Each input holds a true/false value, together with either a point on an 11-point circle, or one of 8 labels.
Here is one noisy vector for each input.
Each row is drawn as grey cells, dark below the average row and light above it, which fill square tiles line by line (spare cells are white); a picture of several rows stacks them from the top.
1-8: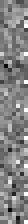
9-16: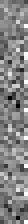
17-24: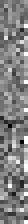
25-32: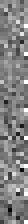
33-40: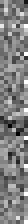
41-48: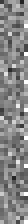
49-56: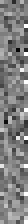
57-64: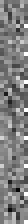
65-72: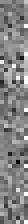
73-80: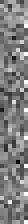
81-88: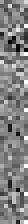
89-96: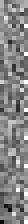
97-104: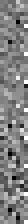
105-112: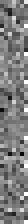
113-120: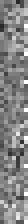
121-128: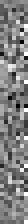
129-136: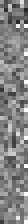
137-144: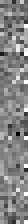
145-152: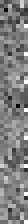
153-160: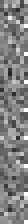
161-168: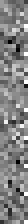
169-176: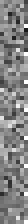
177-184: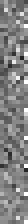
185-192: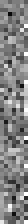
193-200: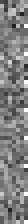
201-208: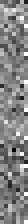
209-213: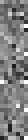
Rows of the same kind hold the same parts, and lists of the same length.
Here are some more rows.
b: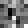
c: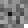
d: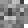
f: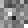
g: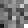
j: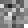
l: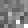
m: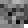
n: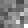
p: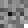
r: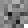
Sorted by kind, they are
b, c, d, g, m, p, r
f, j, l, n

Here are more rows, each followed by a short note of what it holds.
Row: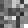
one of 8 labels and a true/false value
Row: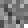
one of 8 labels and a true/false value
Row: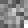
a point on an 11-point circle and a true/false value
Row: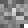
a point on an 11-point circle and a true/false value
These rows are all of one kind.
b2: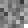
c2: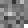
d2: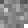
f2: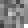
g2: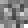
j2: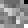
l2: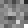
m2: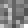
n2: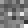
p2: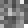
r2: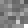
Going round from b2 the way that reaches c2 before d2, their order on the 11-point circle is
b2, f2, n2, g2, c2, d2, p2, m2, l2, r2, j2.
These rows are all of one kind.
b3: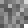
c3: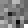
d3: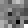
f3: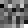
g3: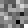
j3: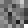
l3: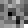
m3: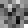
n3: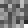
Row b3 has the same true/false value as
f3, j3 and n3.
